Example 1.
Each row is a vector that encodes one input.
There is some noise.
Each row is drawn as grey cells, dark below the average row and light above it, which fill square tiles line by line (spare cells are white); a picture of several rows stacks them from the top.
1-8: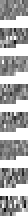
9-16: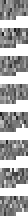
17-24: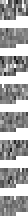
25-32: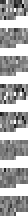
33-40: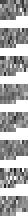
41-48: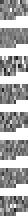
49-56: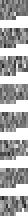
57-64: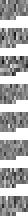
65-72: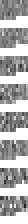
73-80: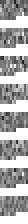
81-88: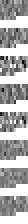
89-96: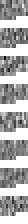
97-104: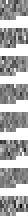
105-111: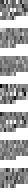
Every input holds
either a point on a 6-point line, or a point on an 11-point line and a true/false value.
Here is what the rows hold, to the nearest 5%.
About 25% of them hold a point on a 6-point line. The rest hold a point on an 11-point line and a true/false value.
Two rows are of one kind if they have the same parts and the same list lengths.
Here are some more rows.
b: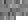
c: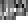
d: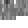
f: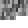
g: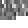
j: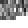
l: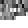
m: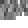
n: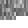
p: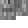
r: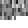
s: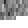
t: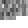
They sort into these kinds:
b, d, f, g, n, p, r, s, t
c, j, l, m

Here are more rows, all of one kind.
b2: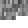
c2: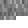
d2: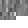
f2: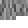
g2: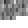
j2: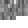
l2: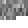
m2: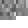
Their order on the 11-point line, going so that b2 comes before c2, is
l2, b2, f2, c2, g2, j2, m2, d2.
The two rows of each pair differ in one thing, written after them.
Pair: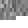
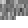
the true/false value
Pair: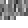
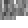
the true/false value
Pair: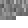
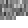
the true/false value
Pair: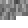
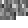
the true/false value
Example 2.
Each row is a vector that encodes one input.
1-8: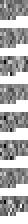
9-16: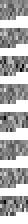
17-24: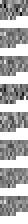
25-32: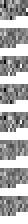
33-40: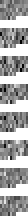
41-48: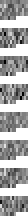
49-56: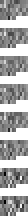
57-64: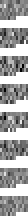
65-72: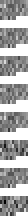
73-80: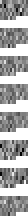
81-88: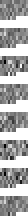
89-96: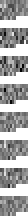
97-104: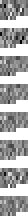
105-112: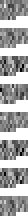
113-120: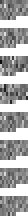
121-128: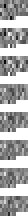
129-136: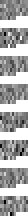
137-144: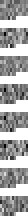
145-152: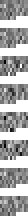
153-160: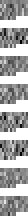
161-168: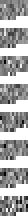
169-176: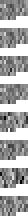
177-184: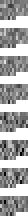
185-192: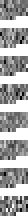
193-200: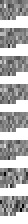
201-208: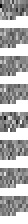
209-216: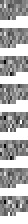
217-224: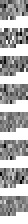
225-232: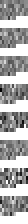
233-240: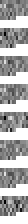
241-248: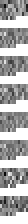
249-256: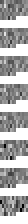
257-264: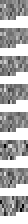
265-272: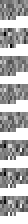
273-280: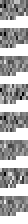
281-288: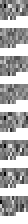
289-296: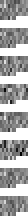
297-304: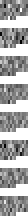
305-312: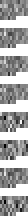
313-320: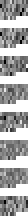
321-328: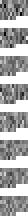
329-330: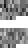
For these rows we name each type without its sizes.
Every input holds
either a node of a tree, or a list of points on a line.
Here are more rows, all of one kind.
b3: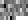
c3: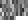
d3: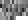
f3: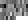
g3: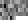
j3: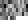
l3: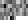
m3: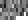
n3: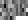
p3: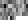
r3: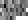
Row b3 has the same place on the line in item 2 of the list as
l3, n3 and r3.
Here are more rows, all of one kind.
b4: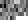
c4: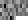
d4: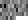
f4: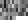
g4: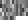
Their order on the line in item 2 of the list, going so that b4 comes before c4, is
b4, d4, f4, g4, c4.
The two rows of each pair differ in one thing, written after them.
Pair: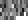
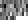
the place on the line in item 1 of the list
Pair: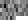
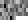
the place on the line in item 2 of the list
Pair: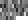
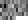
the place on the line in item 1 of the list
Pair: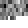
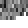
the place on the line in item 1 of the list
